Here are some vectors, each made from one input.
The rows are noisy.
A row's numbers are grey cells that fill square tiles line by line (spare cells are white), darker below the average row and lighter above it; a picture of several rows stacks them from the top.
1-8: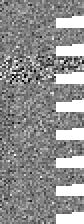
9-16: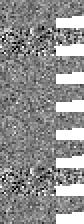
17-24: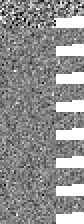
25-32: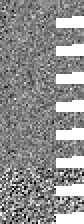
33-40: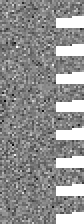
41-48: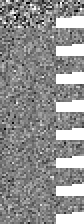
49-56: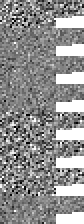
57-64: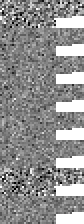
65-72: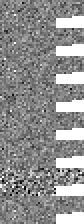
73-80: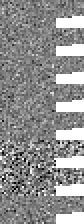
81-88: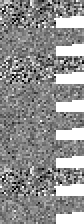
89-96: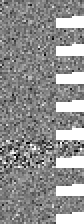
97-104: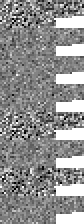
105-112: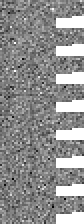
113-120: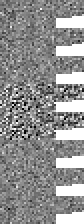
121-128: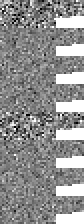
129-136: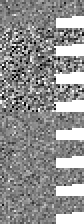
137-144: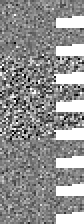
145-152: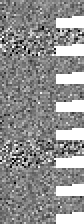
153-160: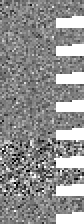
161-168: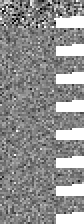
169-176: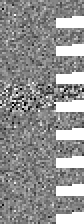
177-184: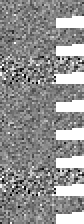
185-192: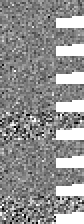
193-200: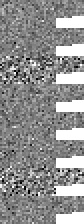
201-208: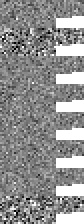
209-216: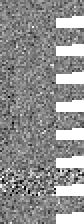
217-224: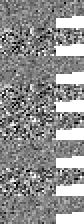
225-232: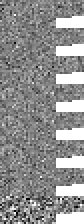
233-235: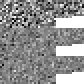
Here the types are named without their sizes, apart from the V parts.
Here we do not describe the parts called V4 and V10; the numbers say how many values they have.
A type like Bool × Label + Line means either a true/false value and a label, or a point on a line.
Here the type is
Label × Label × V10 + V4.
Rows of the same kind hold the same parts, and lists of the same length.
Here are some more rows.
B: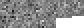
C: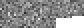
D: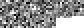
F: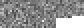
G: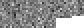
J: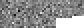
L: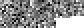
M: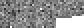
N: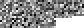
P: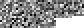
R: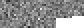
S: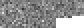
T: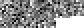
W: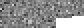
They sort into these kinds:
B, C, F, G, J, M, R, S, W
D, L, N, P, T

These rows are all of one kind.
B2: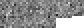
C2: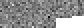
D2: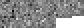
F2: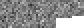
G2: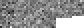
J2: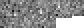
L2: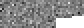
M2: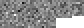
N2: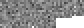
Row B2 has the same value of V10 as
C2 and L2.
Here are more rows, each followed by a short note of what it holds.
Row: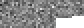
two labels and a value of V10
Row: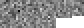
two labels and a value of V10
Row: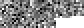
a value of V4
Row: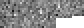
two labels and a value of V10
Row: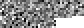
a value of V4
